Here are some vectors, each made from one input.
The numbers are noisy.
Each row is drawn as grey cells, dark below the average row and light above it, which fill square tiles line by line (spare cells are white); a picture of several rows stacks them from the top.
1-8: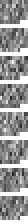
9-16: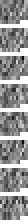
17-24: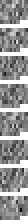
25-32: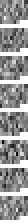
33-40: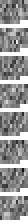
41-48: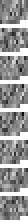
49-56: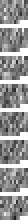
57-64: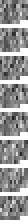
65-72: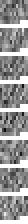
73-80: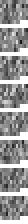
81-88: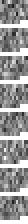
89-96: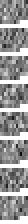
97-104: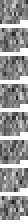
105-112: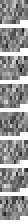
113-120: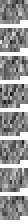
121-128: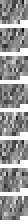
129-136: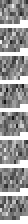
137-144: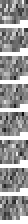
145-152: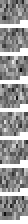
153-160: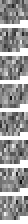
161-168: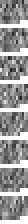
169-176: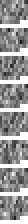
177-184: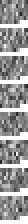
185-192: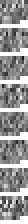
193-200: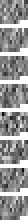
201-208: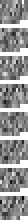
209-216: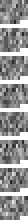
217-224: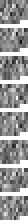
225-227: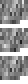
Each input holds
either one of 10 labels, or a point on a 10-point line.
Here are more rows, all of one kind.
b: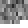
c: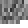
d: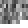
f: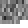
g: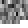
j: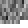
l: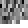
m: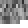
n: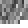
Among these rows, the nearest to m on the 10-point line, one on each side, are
b and g.
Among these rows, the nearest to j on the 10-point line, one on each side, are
l and n.
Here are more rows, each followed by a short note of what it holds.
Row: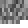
a point on a 10-point line
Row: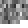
a point on a 10-point line
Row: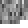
one of 10 labels
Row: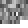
one of 10 labels
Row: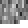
one of 10 labels
